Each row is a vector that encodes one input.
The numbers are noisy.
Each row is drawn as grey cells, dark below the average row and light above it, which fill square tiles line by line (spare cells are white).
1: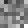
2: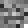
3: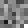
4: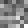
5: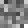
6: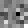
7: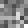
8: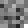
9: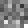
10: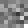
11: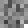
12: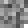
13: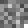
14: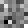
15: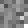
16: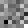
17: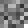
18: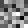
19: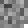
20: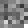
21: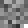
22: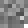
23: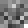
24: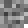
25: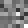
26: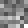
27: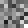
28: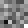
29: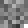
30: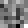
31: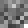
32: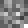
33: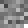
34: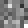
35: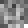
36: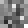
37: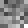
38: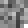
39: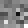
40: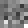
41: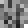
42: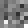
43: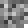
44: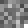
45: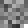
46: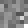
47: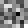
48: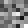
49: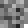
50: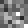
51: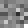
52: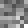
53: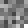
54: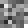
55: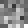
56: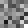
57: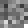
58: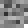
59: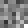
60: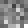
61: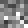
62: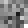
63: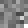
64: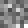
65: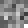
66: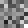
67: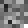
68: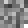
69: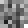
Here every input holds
a point on a 3-point line, a point on a 7-point line and a true/false value.
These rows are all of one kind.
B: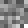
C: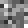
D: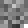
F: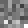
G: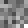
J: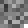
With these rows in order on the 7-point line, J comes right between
D and G.
